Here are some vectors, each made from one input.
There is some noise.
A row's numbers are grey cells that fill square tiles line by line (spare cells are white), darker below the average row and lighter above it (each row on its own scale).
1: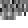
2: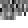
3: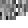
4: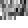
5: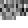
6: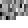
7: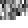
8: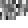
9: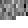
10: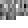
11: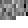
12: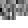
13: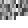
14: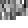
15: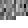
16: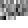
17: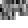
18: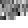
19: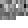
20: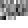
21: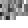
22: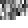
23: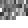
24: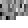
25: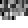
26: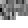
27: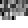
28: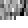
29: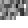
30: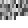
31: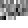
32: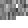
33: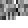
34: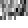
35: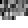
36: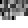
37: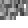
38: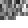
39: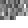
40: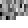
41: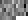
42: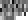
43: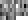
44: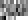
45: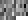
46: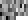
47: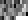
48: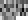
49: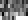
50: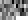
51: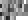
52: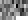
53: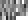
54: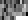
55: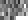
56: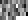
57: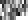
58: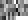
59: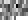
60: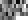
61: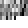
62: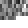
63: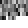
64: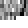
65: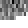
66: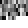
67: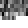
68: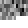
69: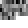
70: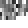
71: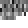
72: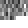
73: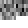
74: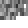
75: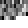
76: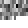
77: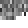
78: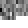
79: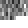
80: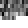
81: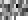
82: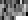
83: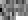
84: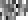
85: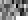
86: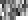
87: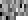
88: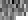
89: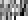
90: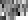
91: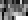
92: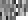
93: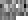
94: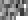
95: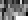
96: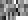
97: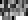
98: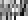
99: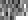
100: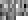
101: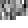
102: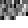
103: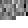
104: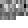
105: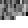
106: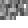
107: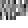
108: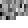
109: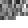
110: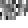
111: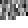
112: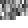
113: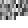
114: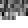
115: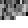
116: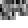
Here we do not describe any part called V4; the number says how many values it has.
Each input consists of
a value of V4, together with either a point on a 5-point line, or a point on a 6-point line.
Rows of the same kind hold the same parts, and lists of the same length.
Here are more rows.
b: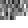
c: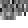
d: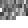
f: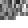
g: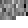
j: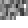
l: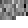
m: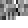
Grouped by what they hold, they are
b, c, f, j
d, g, l, m

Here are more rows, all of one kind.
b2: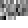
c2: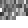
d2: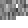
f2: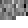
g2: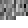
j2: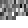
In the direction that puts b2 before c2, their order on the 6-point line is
b2, d2, f2, g2, j2, c2.
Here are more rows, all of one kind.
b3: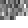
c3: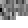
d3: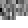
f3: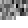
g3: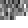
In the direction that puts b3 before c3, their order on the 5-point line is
b3, g3, f3, c3, d3.
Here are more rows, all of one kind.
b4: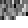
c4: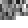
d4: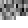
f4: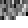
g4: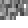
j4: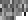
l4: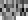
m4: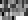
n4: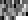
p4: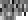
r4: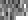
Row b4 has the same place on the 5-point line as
f4, g4 and n4.
